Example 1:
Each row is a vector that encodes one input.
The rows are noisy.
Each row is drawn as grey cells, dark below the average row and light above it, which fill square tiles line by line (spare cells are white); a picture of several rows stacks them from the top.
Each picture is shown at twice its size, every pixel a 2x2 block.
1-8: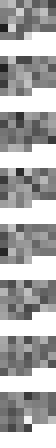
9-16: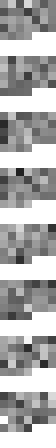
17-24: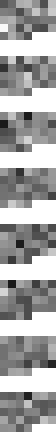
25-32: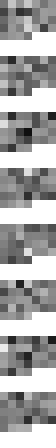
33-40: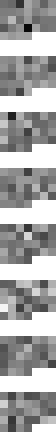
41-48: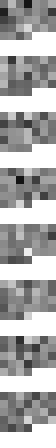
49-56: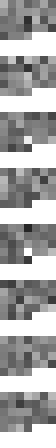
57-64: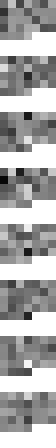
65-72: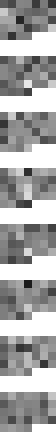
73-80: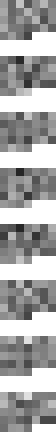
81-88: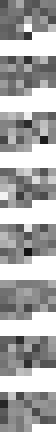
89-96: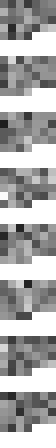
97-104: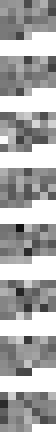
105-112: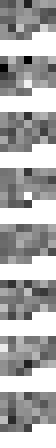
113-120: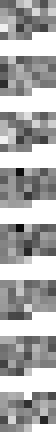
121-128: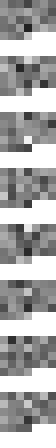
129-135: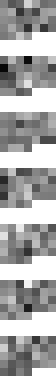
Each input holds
a list of up to two points on an 11-point line.
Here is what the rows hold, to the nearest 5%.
All of them are lists of up to two points on an 11-point line: about 5% are empty, 40% hold one and 55% two.
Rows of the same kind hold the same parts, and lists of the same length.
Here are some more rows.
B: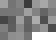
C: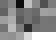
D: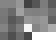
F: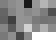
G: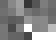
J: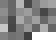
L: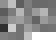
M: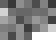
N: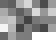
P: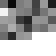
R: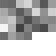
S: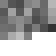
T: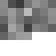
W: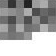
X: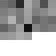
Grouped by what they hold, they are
B, C, J, M, P, S, T, W, X
D, F, G, L
N, R

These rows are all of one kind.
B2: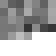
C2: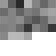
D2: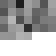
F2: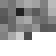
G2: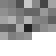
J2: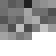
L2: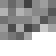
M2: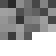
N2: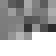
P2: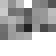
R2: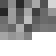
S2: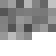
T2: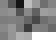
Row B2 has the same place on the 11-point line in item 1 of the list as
D2, N2 and R2.
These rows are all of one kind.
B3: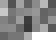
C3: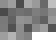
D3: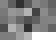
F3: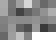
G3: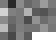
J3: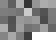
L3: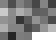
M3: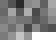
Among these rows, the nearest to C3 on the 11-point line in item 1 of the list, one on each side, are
F3 and M3.
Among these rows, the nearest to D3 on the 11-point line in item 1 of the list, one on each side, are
B3 and M3.
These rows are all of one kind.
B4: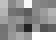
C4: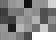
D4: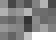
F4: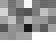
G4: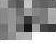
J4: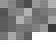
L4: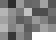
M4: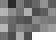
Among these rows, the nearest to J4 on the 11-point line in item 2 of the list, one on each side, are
B4 and G4.
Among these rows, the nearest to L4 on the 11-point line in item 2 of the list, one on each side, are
D4 and F4.
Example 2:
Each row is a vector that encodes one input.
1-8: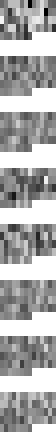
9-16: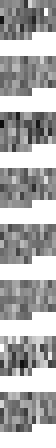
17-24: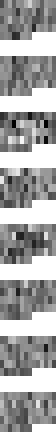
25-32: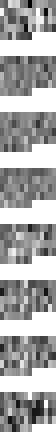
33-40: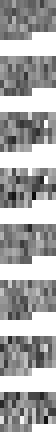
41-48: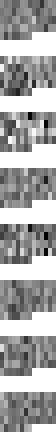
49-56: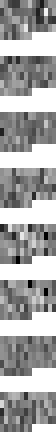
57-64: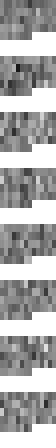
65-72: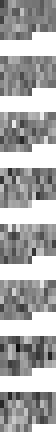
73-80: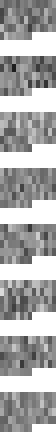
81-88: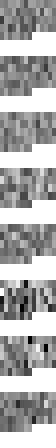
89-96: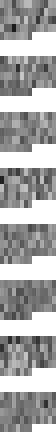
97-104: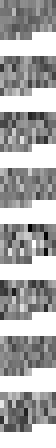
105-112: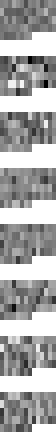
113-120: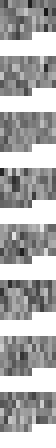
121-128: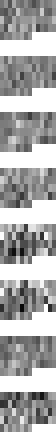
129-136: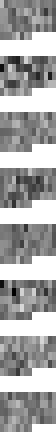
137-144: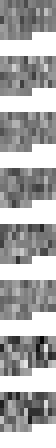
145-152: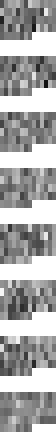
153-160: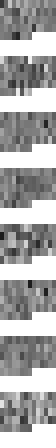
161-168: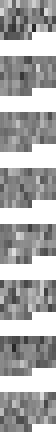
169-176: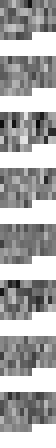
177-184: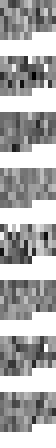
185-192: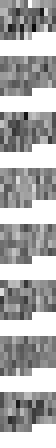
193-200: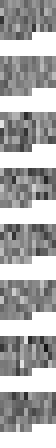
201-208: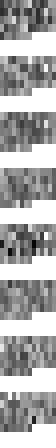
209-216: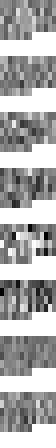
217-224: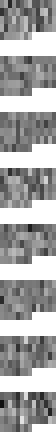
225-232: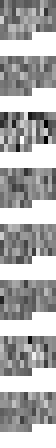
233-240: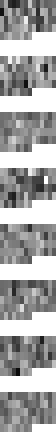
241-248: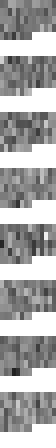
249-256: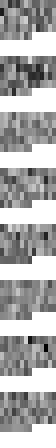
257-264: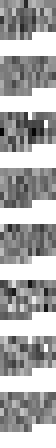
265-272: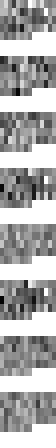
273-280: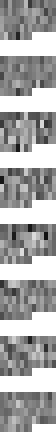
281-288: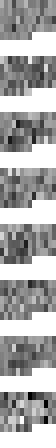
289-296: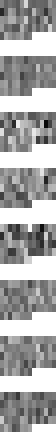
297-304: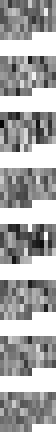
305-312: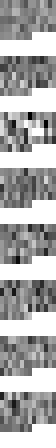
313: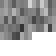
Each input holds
one of 7 labels, together with either a fixed value, or three true/false values.
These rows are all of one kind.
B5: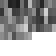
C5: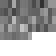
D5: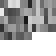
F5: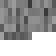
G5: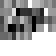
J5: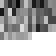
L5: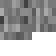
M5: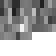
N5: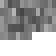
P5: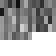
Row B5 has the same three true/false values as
C5, F5, L5 and P5.
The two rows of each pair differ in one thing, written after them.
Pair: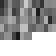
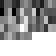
the label
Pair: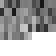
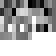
one of the three true/false values
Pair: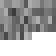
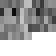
one of the three true/false values
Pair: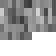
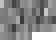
the label
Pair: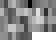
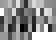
one of the three true/false values
